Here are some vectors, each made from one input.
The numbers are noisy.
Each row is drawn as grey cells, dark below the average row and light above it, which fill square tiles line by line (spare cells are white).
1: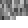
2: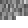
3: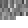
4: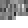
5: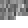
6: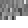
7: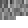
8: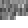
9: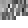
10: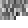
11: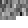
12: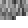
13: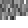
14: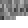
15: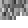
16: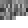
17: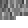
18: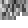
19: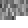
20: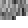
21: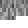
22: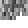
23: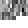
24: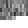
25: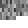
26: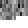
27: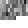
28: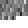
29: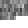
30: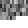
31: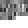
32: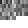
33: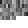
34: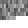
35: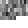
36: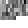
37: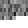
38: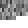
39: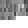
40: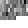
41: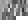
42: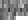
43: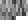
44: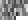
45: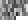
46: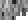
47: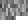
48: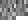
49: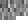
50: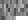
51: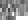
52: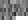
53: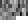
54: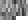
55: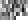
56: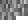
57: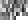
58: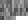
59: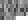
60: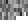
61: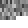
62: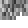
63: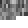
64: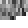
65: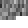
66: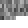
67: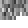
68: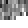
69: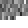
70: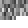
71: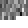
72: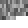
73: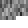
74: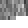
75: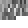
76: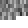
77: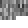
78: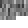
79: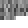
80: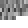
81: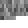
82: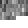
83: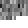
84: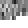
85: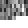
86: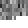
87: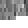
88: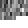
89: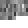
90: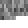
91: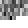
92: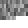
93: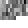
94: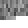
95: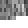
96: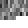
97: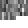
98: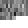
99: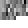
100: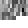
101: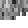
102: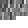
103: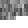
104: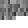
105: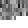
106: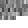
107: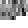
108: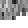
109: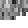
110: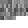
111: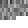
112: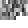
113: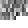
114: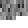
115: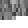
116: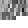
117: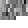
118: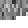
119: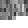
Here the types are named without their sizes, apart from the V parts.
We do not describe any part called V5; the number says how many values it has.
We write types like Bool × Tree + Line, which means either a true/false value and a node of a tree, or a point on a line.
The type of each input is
Line + (Tree + Unit) × V5.
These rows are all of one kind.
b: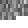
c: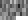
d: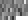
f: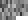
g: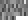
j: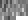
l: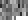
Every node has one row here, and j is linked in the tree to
b, d and f.
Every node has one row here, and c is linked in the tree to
d.
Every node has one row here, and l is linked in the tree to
f.
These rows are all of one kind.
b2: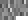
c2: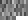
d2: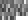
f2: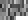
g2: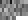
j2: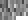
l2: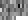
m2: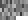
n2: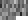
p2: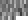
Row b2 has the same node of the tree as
f2 and n2.
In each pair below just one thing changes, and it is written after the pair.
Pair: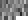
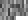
the value of V5
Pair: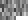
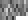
the node of the tree
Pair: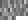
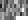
the value of V5
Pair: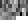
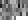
the node of the tree
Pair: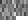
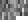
the value of V5
